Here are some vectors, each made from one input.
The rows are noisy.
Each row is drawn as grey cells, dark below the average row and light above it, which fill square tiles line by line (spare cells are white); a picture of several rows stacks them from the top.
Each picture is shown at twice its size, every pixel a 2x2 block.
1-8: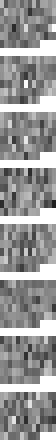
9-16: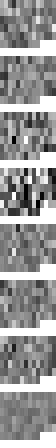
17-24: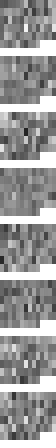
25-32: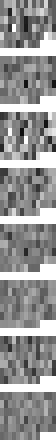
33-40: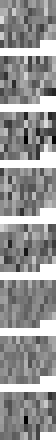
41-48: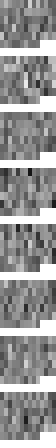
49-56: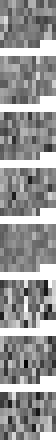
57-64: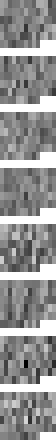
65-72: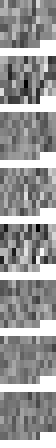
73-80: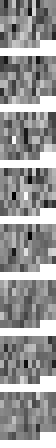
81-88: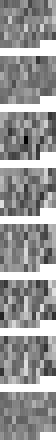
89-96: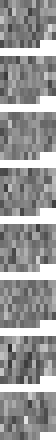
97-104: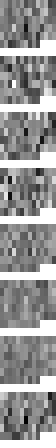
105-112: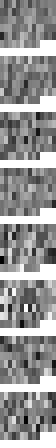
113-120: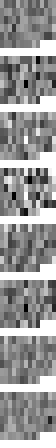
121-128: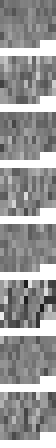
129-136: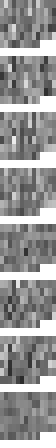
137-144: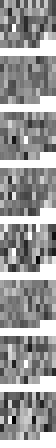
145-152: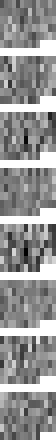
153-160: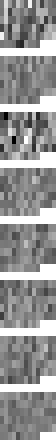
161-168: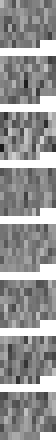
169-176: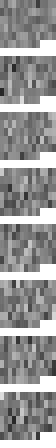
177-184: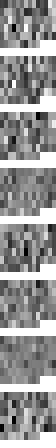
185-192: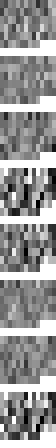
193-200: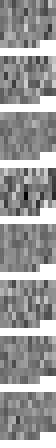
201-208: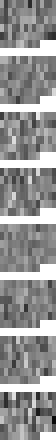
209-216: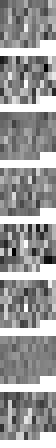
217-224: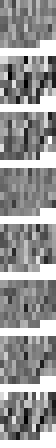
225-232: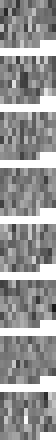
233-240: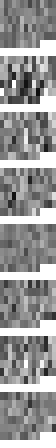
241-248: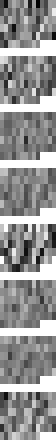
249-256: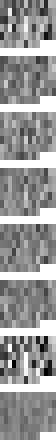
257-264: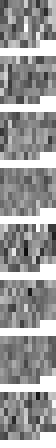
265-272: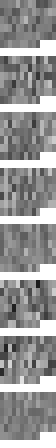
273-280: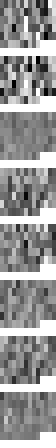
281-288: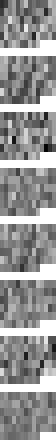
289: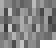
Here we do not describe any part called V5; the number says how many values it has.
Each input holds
four true/false values, together with either a point on a 9-point line, or a value of V5.
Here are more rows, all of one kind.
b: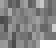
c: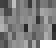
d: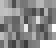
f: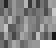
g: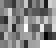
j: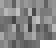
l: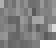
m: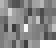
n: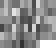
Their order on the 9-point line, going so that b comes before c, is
d, b, l, j, f, c, n, m, g.
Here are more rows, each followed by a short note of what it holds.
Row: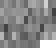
four true/false values and a value of V5
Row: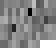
four true/false values and a value of V5
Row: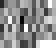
four true/false values and a value of V5
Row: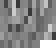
a point on a 9-point line and four true/false values
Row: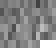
four true/false values and a value of V5
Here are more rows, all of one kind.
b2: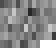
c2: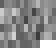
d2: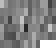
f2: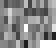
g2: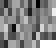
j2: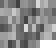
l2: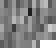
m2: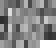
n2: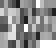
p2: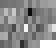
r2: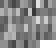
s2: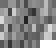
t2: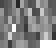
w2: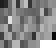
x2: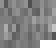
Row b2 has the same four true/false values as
j2, l2, n2 and p2.
